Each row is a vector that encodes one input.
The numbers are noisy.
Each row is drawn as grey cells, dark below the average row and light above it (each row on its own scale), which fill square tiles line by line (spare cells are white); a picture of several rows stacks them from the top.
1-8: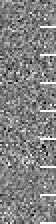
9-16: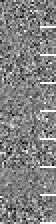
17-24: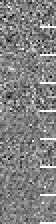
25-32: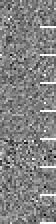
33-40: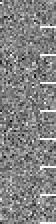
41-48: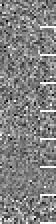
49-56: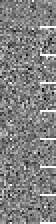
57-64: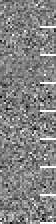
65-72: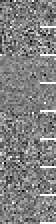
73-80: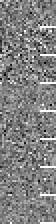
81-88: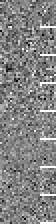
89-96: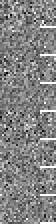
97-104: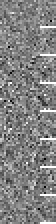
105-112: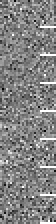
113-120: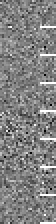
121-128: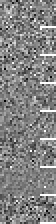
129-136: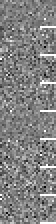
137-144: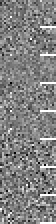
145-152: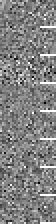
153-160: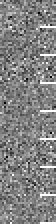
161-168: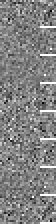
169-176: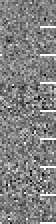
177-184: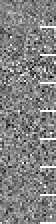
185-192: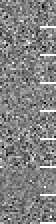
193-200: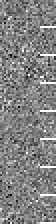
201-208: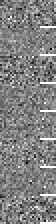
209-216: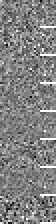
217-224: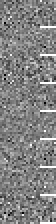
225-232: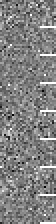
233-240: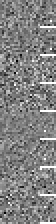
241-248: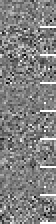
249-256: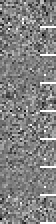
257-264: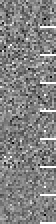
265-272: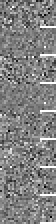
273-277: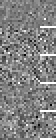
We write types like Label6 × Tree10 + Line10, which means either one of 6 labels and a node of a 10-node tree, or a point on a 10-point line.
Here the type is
(Circle20 + Unit) × Tree7.
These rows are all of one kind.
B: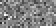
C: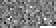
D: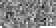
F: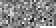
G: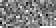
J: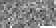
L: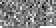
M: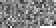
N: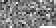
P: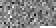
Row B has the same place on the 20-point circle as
C and M.
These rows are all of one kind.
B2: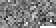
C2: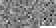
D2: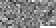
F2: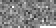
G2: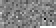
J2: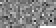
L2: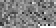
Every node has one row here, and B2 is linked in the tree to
J2 and L2.
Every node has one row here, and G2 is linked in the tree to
C2.
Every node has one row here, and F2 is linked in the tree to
D2.
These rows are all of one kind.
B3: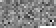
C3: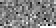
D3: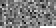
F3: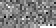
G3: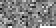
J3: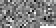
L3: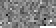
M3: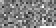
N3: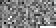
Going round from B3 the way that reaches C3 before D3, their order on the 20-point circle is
B3, N3, L3, C3, D3, J3, F3, G3, M3.
